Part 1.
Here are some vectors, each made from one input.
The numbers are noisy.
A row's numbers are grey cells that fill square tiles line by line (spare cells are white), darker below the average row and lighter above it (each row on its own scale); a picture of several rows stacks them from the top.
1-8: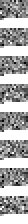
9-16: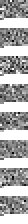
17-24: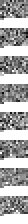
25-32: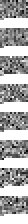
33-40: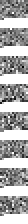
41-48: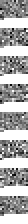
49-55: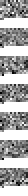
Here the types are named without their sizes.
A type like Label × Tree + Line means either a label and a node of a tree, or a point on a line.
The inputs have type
Tree.
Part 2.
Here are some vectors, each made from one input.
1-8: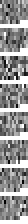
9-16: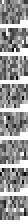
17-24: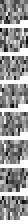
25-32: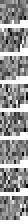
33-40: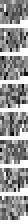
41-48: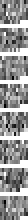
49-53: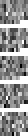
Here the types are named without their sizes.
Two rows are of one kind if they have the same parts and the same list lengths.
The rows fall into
2 kinds.
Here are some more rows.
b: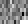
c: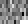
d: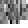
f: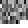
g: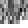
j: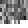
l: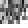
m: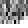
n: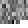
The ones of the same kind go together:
b, c, m
d, f, g, j, l, n

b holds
a fixed value.
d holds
three true/false values.
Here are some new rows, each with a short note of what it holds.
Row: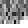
a fixed value
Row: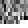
three true/false values
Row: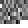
three true/false values
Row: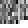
three true/false values
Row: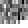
three true/false values
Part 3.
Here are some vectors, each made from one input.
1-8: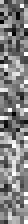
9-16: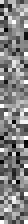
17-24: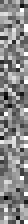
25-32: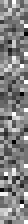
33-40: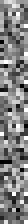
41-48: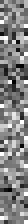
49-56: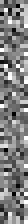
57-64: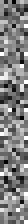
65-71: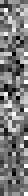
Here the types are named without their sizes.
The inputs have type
Tree.
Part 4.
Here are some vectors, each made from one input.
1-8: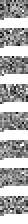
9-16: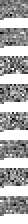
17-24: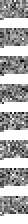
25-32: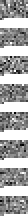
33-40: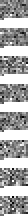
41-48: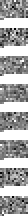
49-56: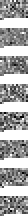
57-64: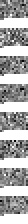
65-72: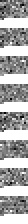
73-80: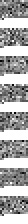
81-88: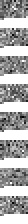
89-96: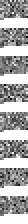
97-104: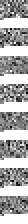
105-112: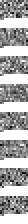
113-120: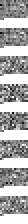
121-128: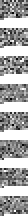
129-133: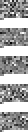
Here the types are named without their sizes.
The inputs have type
Bool × Bool × Bool × Bool + Unit.
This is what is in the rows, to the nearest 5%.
About 5% of them hold a fixed value. The rest hold four true/false values.
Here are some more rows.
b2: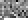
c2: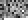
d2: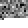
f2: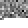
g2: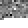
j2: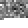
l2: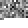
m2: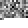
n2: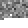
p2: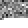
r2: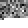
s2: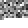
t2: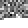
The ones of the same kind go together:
b2, f2
c2, d2, g2, j2, l2, m2, n2, p2, r2, s2, t2

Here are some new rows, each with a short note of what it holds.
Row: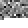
a fixed value
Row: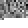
four true/false values
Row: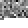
a fixed value
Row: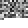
four true/false values
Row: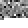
a fixed value
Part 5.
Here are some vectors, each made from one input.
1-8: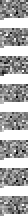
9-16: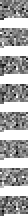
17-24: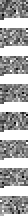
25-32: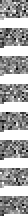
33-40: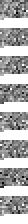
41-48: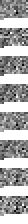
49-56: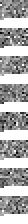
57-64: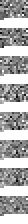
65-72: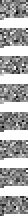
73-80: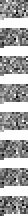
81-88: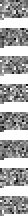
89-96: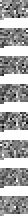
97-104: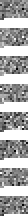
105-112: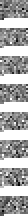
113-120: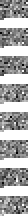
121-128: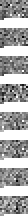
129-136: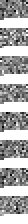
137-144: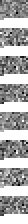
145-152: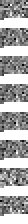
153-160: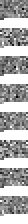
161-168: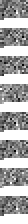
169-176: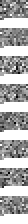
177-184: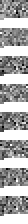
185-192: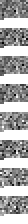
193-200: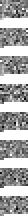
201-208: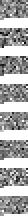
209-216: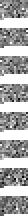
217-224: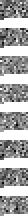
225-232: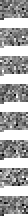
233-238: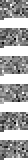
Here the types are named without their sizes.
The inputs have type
Line.
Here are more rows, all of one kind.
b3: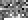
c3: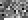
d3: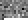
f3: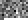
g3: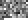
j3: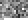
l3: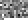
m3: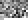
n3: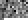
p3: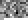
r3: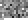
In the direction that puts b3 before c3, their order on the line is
l3, r3, j3, m3, p3, g3, b3, d3, c3, f3, n3.
